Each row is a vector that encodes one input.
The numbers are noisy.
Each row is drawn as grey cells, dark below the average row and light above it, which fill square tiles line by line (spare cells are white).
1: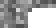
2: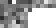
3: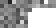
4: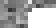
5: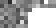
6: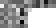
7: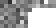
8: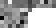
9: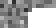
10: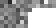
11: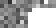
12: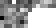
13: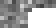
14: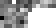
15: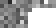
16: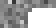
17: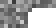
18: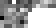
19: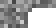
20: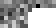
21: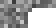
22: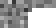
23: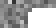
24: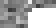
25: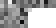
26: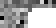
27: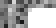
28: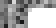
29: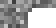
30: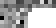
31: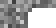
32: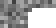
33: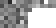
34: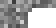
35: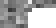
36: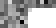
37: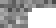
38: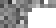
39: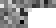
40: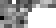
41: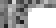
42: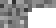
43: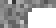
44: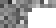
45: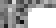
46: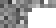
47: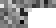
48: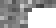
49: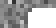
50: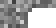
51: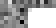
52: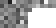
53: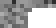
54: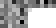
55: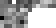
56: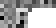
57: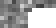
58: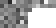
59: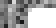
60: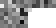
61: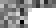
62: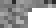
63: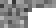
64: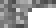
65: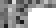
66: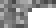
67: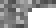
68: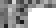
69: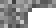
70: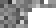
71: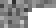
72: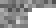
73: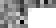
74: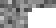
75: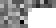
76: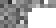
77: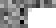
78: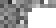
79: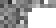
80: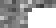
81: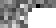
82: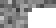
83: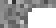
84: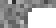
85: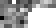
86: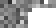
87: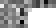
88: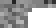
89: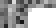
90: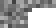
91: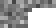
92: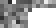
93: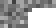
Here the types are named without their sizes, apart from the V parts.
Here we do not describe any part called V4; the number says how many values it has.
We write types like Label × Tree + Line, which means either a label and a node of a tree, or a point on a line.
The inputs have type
(Bool × Circle + Unit) × V4.
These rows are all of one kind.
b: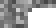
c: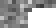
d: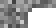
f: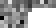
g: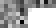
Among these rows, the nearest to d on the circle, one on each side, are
b and f.
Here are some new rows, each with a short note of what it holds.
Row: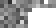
a value of V4
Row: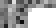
a value of V4
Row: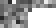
a value of V4
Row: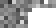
a value of V4
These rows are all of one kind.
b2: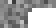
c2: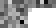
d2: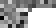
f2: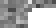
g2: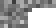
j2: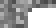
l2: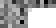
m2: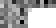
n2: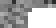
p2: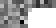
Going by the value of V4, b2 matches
f2, g2, j2 and n2.
